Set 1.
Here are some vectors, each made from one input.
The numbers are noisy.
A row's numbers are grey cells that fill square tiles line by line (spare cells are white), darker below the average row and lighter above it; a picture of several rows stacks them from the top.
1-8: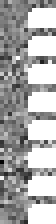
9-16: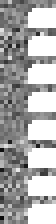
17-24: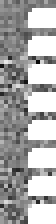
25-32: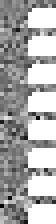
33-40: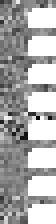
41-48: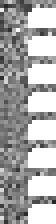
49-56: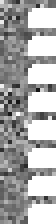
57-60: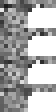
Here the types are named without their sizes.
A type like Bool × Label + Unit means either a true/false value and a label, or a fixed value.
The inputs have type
Line + Tree.
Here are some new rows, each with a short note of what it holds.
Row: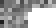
a point on a line
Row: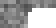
a node of a tree
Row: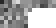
a point on a line
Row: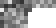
a node of a tree
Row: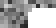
a point on a line
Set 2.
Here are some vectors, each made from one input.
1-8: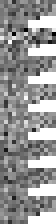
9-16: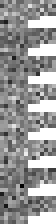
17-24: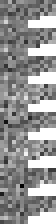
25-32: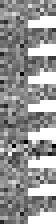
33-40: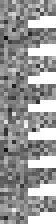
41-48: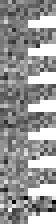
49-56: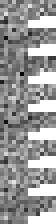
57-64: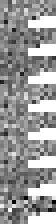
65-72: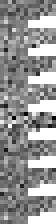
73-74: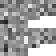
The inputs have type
Line6 × Line6 + Tree10 + Unit.
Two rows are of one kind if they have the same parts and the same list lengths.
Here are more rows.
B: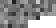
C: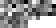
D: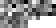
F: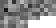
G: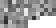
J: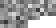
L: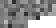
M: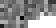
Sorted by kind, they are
B, F, L, M
C, D
G, J

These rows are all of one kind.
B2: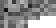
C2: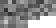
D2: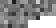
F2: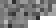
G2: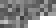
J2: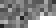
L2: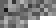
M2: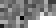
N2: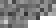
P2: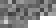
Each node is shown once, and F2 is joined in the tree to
D2 and N2.
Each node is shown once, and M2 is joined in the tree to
J2.
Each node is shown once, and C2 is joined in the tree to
L2 and P2.
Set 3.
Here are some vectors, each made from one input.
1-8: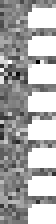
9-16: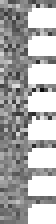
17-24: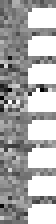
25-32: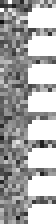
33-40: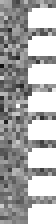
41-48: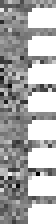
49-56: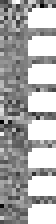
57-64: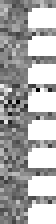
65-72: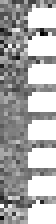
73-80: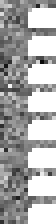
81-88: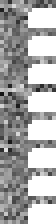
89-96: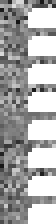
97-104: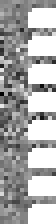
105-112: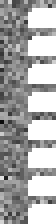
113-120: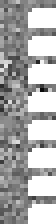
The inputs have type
Bool × (Tree10 + Unit).
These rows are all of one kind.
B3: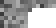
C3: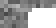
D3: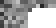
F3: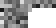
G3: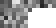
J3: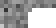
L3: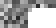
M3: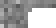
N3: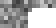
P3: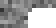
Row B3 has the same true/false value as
C3, D3, G3 and P3.
